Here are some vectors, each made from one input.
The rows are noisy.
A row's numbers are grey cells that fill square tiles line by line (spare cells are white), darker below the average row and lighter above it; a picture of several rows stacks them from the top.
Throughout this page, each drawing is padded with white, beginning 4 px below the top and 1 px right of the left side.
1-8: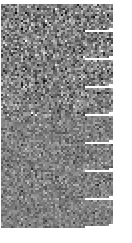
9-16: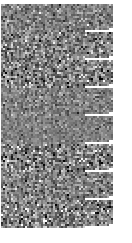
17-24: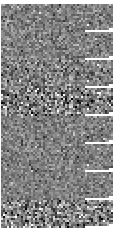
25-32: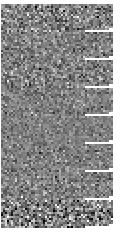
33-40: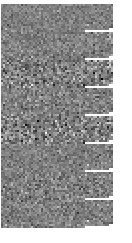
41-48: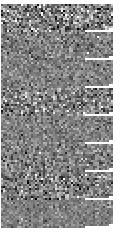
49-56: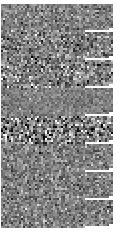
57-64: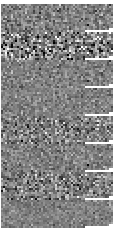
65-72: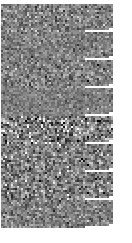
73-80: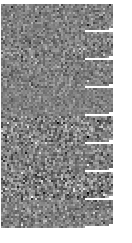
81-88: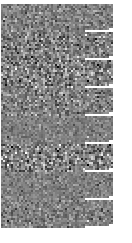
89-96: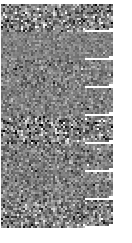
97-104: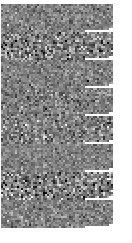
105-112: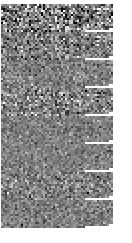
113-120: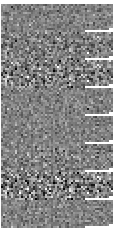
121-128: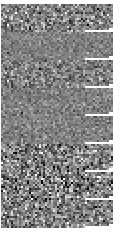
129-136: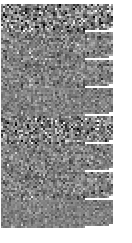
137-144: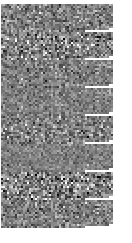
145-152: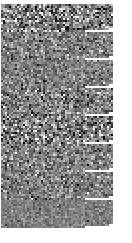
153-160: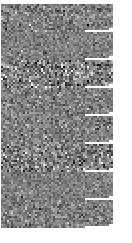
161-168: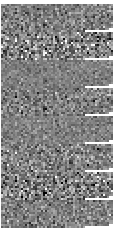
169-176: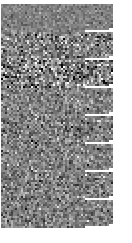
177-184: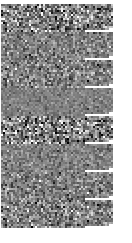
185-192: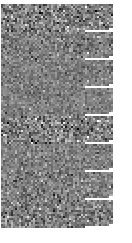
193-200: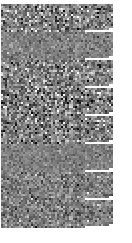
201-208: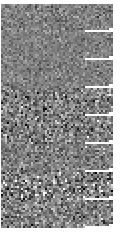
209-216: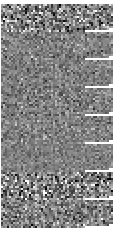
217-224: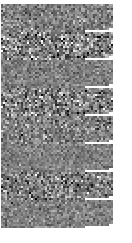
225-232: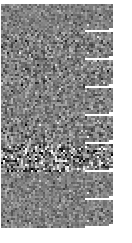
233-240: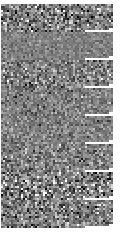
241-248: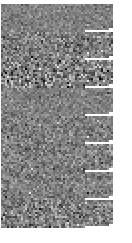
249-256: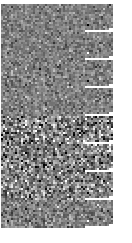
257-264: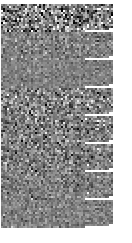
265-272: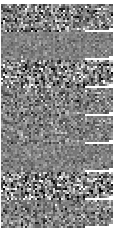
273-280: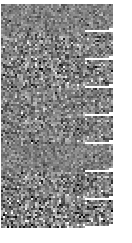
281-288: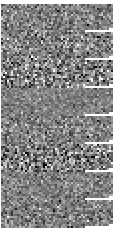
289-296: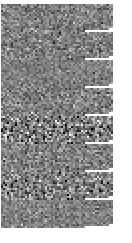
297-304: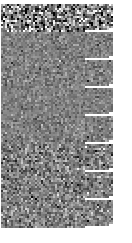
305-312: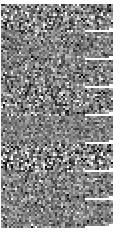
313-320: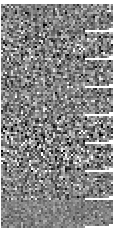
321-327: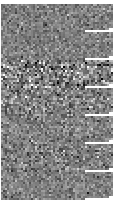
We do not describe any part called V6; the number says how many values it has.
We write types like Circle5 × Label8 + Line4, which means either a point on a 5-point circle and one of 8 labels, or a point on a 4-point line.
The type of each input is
List2(Bool × V6) + Tree8 × (Tree8 + Tree9).
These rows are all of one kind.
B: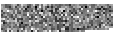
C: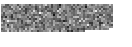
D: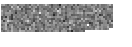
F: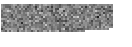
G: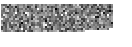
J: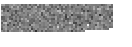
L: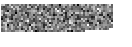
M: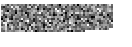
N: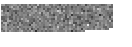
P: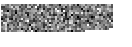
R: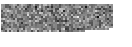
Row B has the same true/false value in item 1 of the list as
C, F, L and R.
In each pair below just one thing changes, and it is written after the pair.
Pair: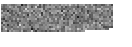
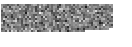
the true/false value in item 2 of the list
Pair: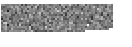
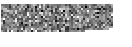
the value of V6 in item 1 of the list
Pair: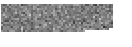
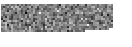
the value of V6 in item 2 of the list
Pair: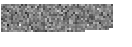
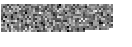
the value of V6 in item 2 of the list
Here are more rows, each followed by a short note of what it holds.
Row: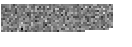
a node of an 8-node tree and a node of a 9-node tree
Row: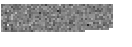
a node of an 8-node tree and a node of a 9-node tree
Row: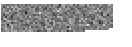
a list of two items
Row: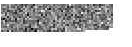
the empty list
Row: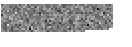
a node of each of two 8-node trees
